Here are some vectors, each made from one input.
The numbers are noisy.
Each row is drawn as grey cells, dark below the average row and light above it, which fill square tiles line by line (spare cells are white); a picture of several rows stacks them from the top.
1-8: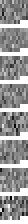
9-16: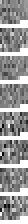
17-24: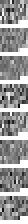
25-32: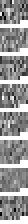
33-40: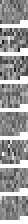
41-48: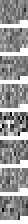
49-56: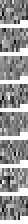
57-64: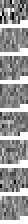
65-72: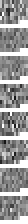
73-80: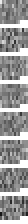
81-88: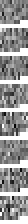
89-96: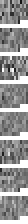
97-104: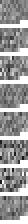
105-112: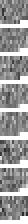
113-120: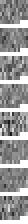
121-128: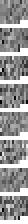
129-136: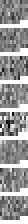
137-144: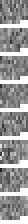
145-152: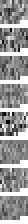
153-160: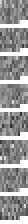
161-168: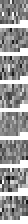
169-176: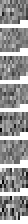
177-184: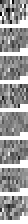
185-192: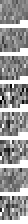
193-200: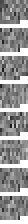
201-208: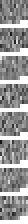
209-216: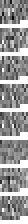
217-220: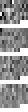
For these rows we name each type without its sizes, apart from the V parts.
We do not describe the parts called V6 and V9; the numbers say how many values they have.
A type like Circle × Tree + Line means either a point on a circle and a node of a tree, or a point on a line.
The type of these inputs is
(Bool × Bool × Bool × Bool × Line × Tree + V6) × V9.
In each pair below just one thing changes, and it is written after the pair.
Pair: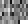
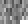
the place on the line
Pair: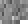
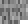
one of the four true/false values
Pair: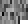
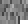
the node of the tree
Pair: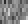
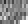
one of the four true/false values
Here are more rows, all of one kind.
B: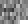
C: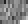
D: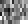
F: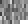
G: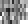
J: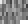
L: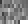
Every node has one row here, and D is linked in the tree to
C and F.
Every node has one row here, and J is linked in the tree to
F and L.
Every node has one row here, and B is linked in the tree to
G.
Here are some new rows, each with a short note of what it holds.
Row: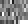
a value of V6 and a value of V9
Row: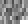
a point on a line, a node of a tree, four true/false values and a value of V9
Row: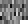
a value of V6 and a value of V9
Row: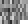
a point on a line, a node of a tree, four true/false values and a value of V9
